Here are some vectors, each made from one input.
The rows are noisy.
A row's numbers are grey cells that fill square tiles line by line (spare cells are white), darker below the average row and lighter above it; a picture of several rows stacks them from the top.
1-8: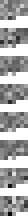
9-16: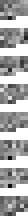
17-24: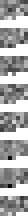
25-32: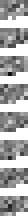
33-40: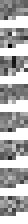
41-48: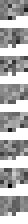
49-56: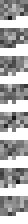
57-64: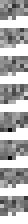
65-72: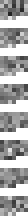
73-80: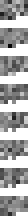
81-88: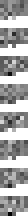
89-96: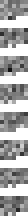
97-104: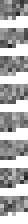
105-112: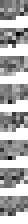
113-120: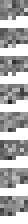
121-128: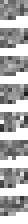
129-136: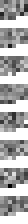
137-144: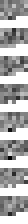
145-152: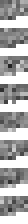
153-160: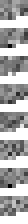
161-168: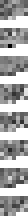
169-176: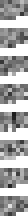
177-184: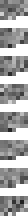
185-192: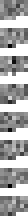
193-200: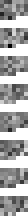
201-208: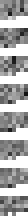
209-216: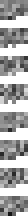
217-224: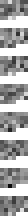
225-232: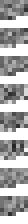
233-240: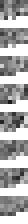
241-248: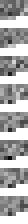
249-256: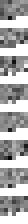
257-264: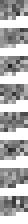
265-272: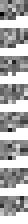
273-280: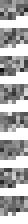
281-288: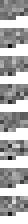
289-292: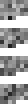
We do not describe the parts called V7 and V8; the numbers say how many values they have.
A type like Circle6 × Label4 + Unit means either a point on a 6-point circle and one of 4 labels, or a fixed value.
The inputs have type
(Bool × V7 + Unit) × Label6 × V8.
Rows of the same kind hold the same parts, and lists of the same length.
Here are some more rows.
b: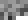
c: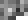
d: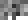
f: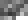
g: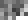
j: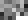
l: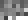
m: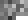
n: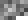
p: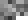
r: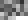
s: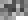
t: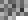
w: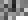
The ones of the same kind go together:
b, c, j, m, n, p
d, f, g, l, r, s, t, w

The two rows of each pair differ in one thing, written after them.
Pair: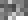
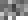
the value of V8
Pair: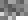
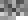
the value of V8
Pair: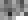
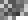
the label
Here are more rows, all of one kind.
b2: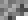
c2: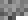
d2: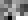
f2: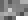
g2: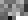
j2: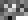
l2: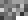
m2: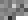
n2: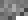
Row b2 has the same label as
c2, m2 and n2.
